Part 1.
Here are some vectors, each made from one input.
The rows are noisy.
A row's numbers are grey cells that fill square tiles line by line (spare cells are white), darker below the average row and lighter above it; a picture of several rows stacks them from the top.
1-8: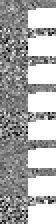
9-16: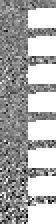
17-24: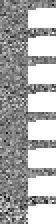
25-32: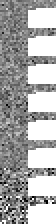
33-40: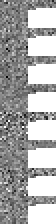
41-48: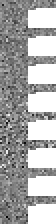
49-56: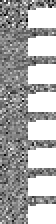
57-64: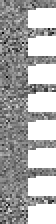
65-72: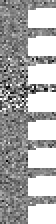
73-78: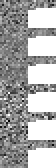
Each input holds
a point on an 11-point circle.
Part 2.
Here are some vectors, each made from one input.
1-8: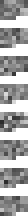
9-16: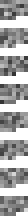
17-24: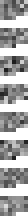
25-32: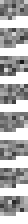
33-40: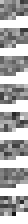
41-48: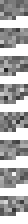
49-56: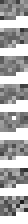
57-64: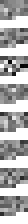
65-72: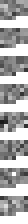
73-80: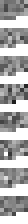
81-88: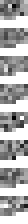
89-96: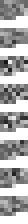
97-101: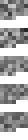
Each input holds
one of 11 labels.
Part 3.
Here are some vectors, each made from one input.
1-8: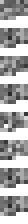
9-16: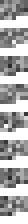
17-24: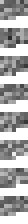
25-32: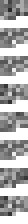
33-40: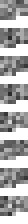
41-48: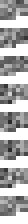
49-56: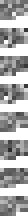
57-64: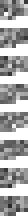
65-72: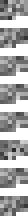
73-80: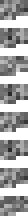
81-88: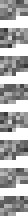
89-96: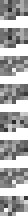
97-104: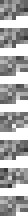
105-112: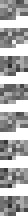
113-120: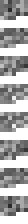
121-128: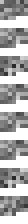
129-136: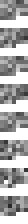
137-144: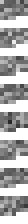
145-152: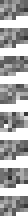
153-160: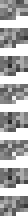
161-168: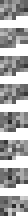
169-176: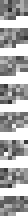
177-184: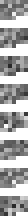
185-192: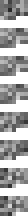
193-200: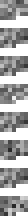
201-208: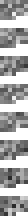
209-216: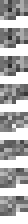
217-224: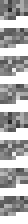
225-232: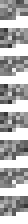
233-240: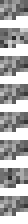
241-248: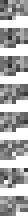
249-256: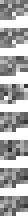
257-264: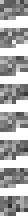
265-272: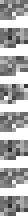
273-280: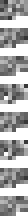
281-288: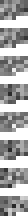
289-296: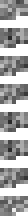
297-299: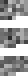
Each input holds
one of 8 labels.
